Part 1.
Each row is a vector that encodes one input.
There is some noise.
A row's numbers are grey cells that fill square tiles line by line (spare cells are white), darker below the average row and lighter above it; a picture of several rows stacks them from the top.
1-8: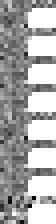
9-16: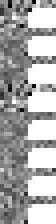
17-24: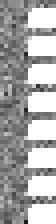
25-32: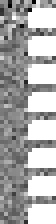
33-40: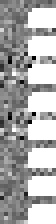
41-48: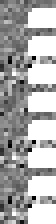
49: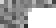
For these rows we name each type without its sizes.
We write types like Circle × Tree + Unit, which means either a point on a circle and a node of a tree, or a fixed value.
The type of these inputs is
List(Line).
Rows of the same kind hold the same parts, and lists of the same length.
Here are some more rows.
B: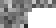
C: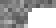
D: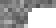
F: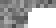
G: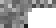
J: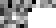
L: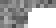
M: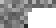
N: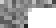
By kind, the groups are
B, G, M, N
C, D, F, L
J

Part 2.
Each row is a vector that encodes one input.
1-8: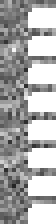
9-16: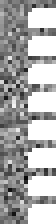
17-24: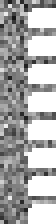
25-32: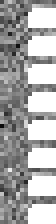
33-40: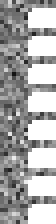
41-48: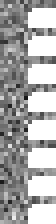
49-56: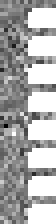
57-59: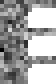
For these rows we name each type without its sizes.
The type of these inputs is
Bool × Line.
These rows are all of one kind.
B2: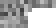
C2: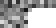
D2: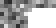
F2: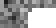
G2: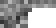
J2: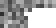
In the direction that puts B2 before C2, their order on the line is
D2, F2, J2, G2, B2, C2.
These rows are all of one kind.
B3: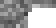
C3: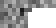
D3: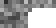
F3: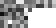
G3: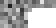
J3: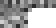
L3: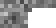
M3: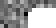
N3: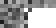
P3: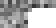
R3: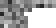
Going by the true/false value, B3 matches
D3, L3, M3 and N3.
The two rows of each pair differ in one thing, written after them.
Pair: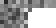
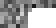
the place on the line
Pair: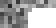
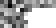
the place on the line
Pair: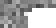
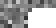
the true/false value
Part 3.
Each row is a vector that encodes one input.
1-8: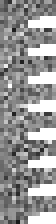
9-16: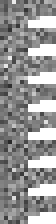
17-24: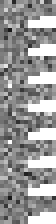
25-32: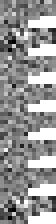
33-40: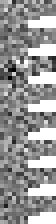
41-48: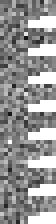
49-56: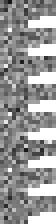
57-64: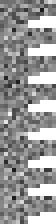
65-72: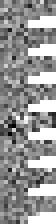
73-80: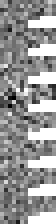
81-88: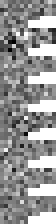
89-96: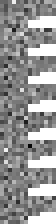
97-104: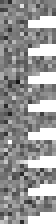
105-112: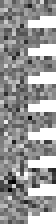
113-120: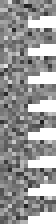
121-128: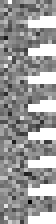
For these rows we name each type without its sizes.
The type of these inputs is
List(Line).
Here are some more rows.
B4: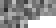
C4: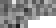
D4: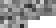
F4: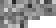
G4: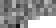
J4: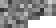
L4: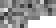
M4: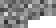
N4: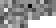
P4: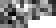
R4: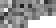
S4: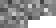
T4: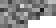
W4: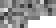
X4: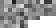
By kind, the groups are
B4, C4, G4, J4, M4, S4, T4
D4, F4, L4, N4, R4, W4, X4
P4

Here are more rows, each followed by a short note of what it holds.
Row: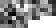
the empty list
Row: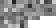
a list of one item
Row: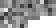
a list of one item
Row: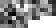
the empty list
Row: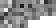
a list of one item
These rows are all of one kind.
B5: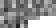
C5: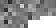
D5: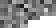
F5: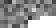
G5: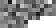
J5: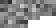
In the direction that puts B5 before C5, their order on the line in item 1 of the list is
B5, C5, J5, D5, F5, G5.
